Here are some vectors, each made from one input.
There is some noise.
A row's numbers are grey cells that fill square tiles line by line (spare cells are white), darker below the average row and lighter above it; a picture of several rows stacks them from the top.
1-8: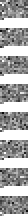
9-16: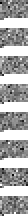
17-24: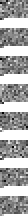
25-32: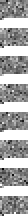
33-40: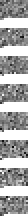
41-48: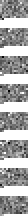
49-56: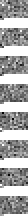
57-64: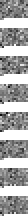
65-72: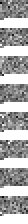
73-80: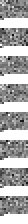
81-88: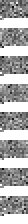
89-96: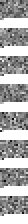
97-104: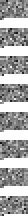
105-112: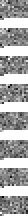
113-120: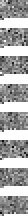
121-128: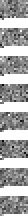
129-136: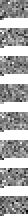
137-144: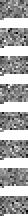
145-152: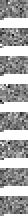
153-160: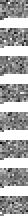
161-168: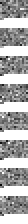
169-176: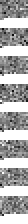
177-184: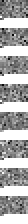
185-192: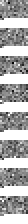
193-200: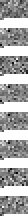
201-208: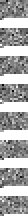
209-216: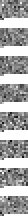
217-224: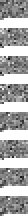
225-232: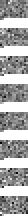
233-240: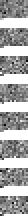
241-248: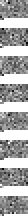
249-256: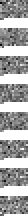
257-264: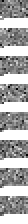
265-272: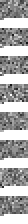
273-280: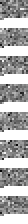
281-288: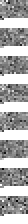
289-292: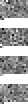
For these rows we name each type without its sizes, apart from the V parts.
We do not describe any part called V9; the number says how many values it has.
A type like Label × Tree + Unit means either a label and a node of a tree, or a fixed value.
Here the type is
(Line + List(Circle)) × (Line + V9).
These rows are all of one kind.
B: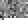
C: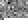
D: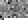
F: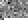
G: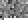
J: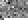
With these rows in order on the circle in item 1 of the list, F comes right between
B and C.
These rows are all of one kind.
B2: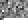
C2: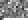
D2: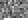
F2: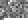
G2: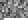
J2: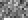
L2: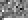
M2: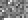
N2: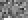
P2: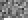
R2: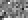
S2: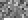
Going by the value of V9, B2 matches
C2 and L2.
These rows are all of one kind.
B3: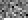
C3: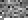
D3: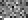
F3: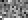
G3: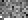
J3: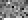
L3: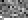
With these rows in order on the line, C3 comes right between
D3 and J3.
